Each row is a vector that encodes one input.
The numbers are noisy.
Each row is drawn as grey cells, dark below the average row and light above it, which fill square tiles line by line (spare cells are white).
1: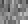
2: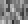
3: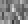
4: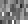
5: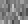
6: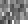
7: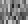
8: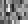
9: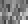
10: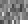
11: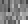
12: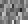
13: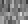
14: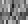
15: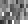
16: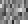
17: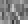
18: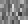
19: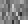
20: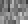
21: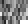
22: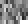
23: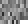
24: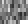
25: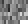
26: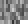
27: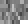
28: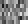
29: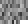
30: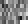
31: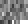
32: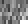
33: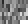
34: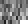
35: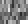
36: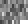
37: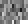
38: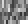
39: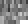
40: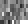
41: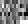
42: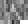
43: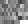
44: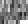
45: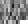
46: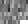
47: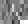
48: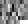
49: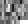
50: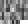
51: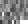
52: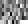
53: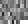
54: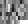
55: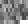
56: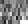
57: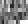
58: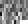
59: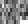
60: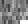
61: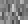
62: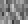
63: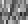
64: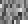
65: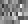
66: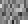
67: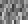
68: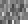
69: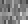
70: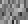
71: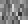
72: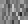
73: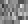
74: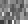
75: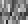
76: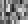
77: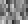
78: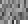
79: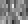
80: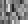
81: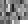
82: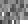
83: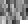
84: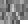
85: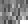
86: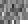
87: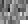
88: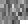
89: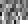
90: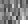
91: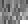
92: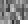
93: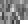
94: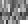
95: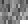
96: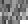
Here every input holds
three true/false values.
